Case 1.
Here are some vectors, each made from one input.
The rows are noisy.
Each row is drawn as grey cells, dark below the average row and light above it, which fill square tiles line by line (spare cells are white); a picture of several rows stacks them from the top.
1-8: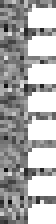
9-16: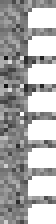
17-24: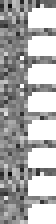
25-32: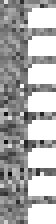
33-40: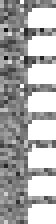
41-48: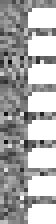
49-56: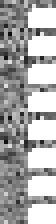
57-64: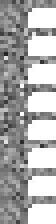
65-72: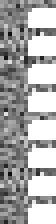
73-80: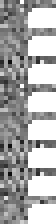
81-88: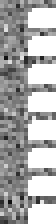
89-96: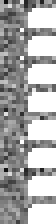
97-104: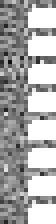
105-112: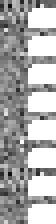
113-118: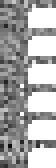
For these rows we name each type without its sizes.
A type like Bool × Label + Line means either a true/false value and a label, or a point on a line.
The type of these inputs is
Line.
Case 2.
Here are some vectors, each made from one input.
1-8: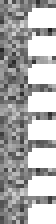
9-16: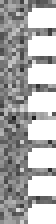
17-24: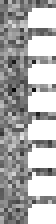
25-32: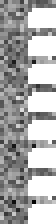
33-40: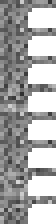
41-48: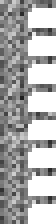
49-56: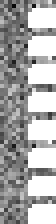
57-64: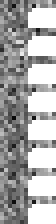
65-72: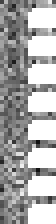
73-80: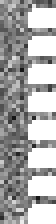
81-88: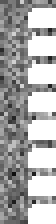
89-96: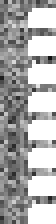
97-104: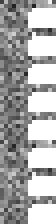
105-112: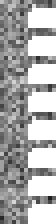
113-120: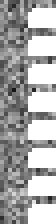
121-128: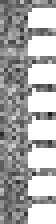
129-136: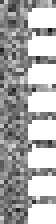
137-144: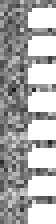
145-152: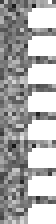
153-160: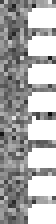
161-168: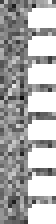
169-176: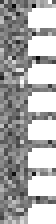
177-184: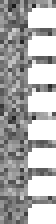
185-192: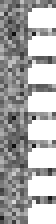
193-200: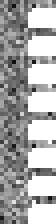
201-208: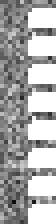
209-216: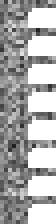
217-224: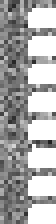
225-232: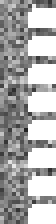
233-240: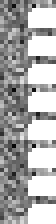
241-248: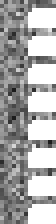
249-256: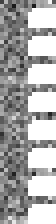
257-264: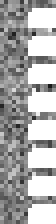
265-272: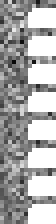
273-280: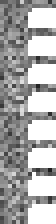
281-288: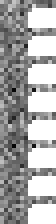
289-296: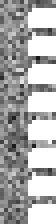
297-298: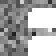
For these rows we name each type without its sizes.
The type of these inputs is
Line.
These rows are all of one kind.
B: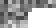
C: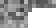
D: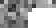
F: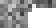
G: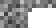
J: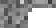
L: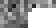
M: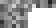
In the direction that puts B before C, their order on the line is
B, C, F, M, J, G, L, D.
